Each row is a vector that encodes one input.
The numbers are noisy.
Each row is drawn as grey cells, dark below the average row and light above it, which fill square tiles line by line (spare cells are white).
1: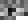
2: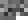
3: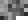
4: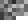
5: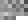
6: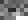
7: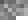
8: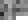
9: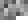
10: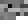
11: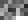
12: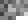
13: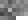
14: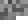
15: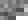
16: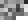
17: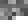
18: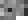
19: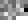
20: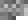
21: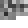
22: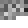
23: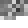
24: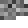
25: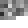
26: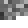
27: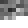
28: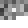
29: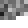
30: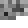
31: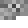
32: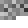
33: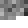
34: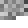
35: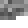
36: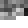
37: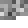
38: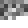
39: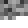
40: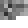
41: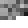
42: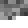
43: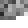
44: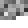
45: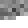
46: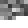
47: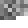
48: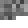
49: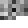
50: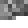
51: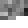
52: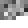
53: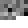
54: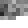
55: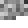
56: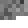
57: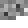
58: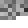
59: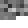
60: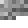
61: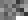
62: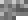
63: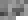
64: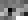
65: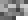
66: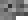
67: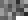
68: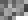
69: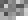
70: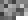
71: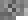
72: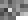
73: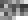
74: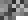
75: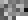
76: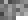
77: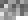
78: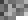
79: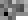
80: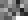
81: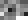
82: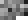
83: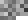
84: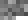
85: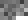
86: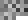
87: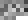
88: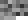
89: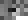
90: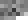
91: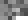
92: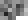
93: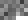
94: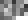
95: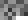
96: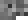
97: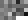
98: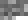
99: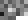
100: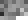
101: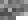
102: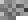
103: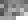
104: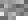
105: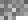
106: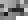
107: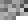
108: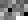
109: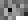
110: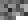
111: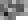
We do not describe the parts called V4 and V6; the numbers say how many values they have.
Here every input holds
a value of V6, together with either a point on a 5-point line and a true/false value, or a value of V4.
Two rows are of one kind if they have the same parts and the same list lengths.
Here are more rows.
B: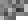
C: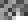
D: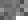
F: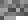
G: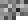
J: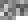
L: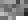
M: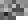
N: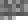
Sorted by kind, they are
B, G, J, M
C, D, F, L, N

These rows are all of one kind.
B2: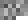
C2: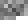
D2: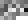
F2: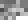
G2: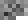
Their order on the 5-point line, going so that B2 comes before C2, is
B2, D2, F2, C2, G2.
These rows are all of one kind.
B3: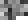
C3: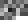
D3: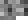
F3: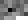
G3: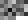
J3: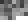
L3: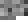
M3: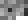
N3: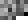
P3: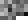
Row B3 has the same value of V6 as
N3 and P3.
